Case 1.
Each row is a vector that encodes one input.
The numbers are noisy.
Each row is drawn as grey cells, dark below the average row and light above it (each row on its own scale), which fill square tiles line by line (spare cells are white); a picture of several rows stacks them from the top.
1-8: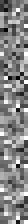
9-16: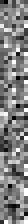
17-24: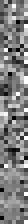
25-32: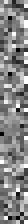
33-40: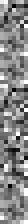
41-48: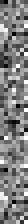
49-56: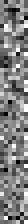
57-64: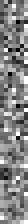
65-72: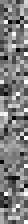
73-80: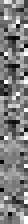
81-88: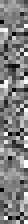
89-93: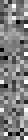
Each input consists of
one of 10 labels.
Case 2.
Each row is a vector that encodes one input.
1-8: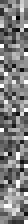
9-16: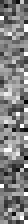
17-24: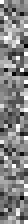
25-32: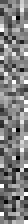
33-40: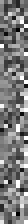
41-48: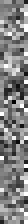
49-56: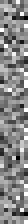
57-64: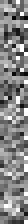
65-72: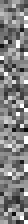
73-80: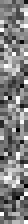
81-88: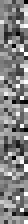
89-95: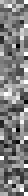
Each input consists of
one of 10 labels.
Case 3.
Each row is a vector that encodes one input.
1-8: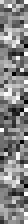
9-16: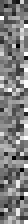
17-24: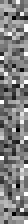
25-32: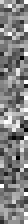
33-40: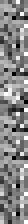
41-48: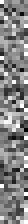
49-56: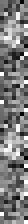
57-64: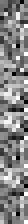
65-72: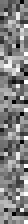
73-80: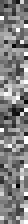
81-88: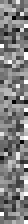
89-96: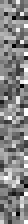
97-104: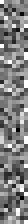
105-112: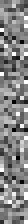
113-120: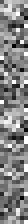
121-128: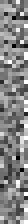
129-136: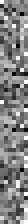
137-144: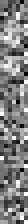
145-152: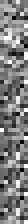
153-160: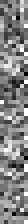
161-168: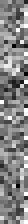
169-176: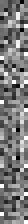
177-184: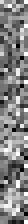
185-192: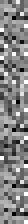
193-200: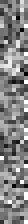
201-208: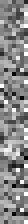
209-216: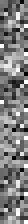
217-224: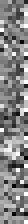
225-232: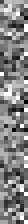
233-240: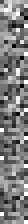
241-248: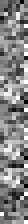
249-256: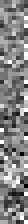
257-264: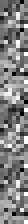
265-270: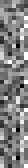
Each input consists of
one of 10 labels.
